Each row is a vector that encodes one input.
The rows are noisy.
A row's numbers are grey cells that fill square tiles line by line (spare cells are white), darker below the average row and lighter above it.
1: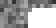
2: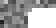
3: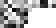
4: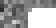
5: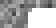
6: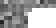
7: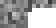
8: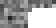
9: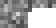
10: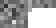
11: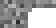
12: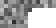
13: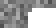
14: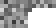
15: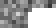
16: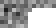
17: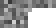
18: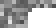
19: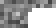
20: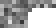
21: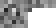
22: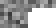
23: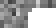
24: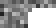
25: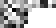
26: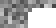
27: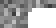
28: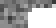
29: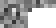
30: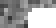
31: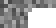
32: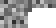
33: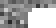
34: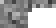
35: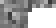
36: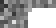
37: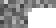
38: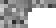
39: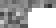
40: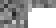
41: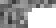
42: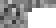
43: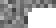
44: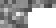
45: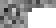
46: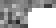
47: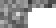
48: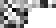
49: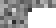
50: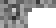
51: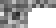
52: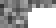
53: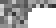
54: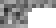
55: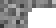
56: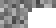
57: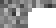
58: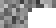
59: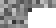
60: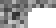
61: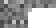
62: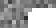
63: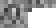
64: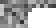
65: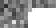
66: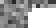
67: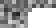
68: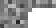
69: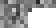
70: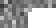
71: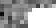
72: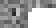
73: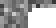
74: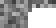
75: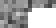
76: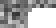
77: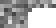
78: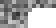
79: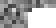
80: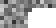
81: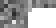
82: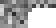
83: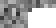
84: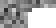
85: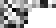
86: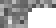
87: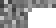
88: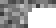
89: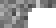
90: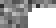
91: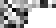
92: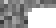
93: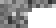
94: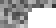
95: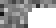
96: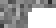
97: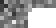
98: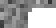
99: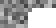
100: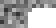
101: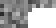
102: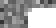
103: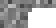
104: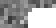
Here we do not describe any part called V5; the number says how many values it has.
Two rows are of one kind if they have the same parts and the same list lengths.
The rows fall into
3 kinds.
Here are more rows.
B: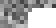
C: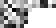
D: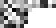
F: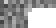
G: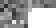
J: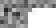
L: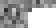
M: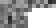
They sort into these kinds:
B, J, L
C, D
F, G, M

